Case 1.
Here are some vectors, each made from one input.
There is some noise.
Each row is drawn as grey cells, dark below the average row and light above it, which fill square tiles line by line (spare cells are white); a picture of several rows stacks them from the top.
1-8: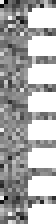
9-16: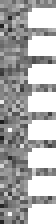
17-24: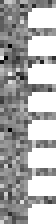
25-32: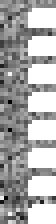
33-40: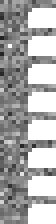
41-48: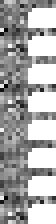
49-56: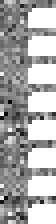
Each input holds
either a fixed value, or a node of a 10-node tree.
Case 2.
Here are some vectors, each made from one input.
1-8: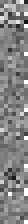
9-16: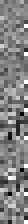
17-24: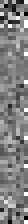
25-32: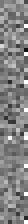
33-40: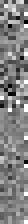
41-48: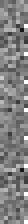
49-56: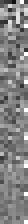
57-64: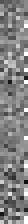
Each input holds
a node of a 12-node tree.
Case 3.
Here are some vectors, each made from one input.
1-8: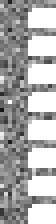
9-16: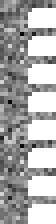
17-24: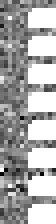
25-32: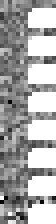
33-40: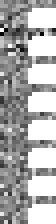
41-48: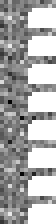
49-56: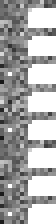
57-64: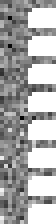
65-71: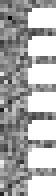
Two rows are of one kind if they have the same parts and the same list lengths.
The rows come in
2 kinds.
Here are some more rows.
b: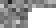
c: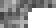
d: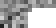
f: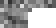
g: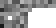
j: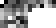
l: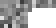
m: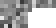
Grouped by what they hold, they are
b, c, d, f, g, l, m
j

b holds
a node of a 12-node tree.
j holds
a fixed value.
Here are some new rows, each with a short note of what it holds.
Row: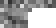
a node of a 12-node tree
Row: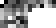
a fixed value
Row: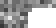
a node of a 12-node tree
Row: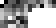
a fixed value
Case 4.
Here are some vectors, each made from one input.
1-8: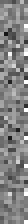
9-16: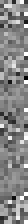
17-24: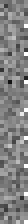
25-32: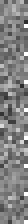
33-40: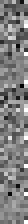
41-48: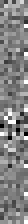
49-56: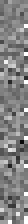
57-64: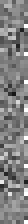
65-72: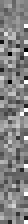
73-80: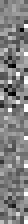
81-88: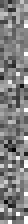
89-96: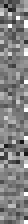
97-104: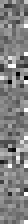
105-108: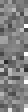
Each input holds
one of 12 labels.
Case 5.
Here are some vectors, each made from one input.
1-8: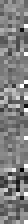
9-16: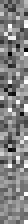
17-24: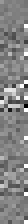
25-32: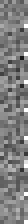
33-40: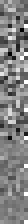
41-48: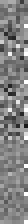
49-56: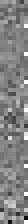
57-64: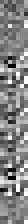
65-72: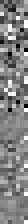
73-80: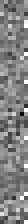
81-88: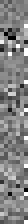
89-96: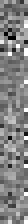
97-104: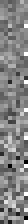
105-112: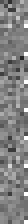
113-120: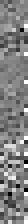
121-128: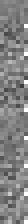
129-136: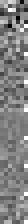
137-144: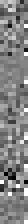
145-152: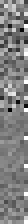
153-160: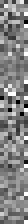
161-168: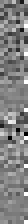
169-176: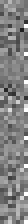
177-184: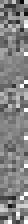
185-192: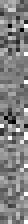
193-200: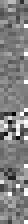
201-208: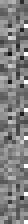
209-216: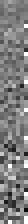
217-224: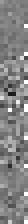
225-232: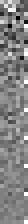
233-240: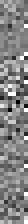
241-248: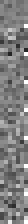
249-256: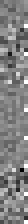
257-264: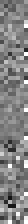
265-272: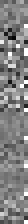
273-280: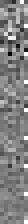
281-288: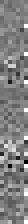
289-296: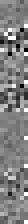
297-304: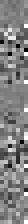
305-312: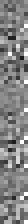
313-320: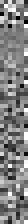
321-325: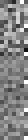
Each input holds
one of 8 labels.
